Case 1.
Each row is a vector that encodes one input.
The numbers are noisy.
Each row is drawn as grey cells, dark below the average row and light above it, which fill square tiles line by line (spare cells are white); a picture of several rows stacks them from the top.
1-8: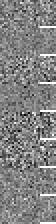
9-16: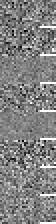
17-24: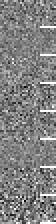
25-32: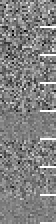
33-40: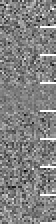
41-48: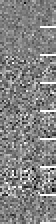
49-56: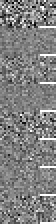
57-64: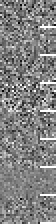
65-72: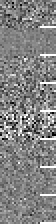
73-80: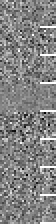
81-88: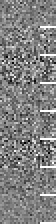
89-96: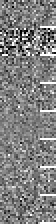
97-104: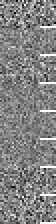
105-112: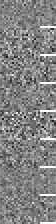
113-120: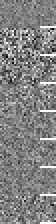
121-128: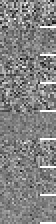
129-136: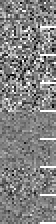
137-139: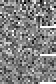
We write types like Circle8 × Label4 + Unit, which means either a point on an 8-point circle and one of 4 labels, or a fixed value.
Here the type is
Circle5 × Line4 × Line9 + Tree10 + Unit.
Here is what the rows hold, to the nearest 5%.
About 50% of them hold a point on a 5-point circle, a point on a 4-point line and a point on a 9-point line. About 5% of them hold a fixed value. The rest hold a node of a 10-node tree.
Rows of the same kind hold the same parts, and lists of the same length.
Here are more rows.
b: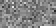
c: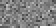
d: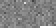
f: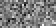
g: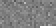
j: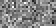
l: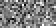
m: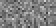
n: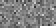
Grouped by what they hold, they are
b, d, g, j, m
c, f, l
n

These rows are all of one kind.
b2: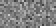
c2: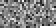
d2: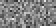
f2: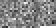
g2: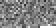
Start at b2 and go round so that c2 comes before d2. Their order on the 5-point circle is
b2, g2, f2, c2, d2.
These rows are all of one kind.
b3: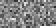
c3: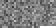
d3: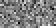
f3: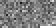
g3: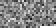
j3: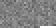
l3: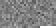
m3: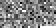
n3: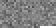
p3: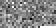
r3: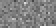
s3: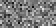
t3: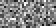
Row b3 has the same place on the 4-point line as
m3, p3, r3 and s3.
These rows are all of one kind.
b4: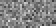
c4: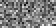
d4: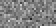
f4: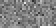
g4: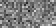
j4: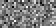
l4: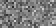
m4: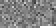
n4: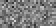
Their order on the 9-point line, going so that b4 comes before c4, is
b4, c4, j4, n4, d4, f4, l4, g4, m4.
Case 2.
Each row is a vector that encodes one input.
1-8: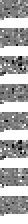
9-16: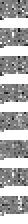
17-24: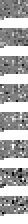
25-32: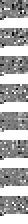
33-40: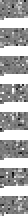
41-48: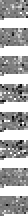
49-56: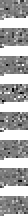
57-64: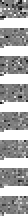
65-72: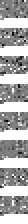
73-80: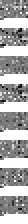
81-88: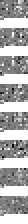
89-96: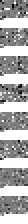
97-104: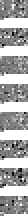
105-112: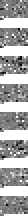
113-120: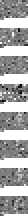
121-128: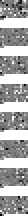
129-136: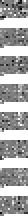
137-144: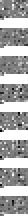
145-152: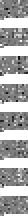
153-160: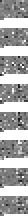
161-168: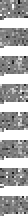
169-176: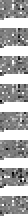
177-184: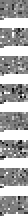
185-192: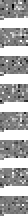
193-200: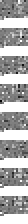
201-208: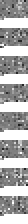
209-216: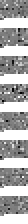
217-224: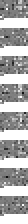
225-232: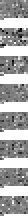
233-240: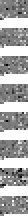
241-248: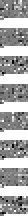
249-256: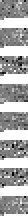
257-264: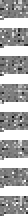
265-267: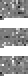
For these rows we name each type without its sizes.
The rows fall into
3 kinds.
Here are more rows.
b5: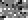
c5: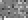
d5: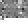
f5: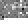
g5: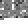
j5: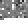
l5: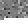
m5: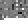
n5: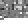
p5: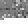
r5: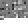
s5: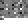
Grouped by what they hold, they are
b5
c5, d5, l5, m5, n5, p5, r5, s5
f5, g5, j5

